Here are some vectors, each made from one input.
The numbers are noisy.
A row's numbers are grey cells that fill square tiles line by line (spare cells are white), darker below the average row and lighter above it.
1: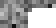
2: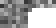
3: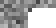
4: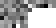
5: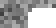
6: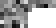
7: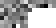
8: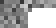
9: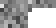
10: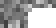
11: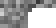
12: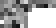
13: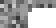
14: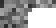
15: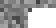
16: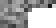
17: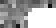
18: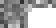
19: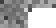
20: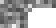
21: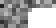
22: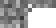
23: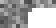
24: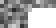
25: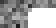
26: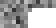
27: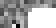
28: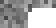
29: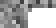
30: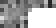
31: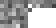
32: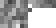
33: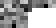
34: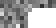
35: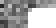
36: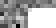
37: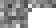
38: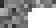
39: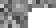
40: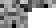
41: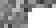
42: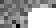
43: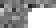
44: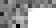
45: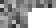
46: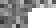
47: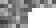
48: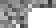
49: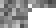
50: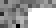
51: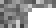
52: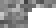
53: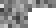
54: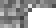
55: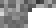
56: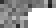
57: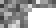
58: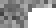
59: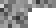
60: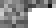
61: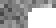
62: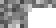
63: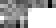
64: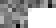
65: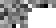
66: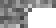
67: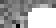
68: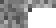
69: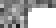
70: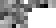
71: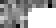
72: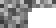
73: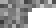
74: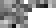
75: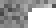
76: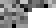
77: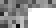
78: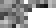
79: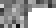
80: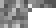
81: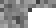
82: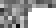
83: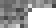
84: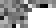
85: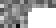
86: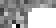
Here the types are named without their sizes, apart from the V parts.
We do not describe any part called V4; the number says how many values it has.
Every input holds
a value of V4, together with a list of points on a line.
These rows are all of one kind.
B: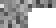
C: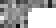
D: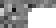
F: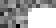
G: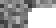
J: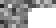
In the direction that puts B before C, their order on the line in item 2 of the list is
D, B, J, C, G, F.
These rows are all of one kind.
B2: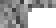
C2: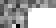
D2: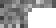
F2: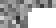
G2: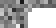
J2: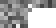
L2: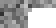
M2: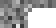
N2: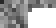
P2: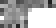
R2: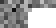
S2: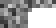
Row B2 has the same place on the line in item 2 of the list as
C2, F2, L2 and P2.
